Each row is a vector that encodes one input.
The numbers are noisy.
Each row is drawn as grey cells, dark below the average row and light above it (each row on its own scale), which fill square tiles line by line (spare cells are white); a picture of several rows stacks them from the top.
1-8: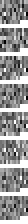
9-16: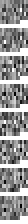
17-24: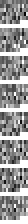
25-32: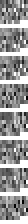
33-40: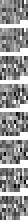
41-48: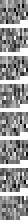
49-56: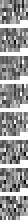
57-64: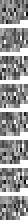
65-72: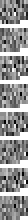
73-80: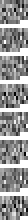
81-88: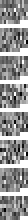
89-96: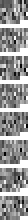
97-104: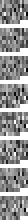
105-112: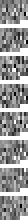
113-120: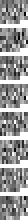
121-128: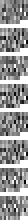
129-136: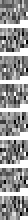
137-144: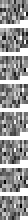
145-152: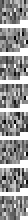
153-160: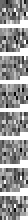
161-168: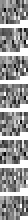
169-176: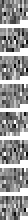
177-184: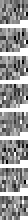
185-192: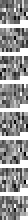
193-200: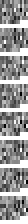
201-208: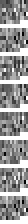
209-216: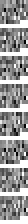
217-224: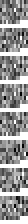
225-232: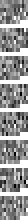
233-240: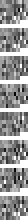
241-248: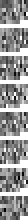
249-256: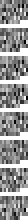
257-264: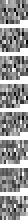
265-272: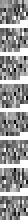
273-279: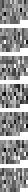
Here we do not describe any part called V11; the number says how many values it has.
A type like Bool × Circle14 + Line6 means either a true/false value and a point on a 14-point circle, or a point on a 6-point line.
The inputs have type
Bool × (Tree10 + V11).
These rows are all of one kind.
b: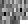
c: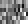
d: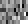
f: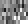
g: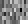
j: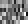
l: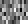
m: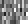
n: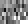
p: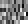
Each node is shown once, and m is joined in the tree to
c and n.
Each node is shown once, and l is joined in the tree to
p.
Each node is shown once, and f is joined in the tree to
n.
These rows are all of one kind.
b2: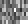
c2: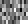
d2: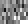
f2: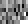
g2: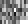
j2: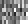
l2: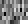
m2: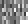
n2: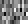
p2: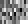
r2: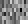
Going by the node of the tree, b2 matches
l2 and n2.
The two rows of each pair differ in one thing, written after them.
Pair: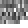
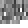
the true/false value
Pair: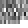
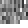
the true/false value
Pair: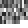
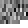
the true/false value
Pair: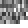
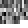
the value of V11
